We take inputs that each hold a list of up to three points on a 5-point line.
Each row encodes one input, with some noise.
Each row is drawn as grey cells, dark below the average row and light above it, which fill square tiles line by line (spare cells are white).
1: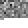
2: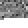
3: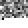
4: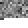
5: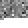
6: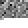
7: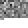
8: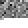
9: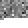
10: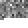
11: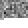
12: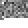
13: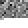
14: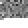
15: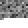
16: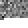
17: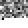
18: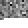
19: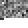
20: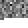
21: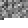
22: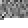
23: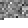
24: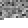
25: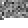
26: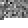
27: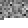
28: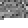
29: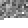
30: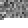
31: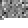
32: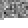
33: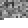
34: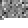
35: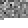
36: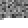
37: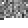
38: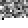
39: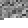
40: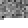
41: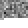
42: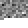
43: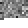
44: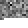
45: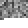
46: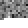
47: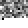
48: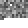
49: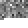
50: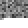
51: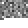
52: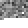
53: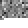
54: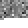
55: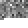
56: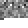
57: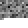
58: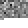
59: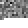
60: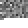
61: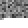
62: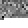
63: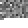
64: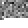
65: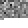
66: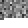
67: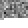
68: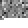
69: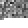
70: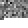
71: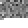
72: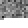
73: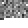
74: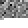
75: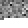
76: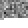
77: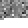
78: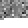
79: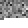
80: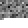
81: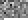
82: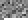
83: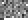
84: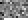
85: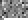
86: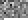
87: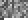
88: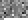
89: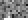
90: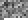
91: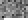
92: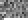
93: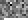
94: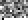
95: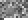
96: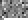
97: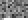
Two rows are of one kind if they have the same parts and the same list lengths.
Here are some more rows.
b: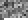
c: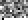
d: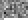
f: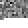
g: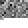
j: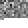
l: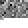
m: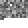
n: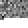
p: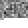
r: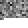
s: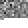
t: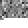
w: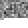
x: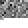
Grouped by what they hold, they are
b, r
c
d, g, j, l, p, s, t, w, x
f, m, n

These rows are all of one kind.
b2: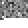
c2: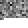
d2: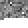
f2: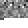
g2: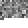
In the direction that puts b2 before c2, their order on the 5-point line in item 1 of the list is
b2, f2, g2, d2, c2.
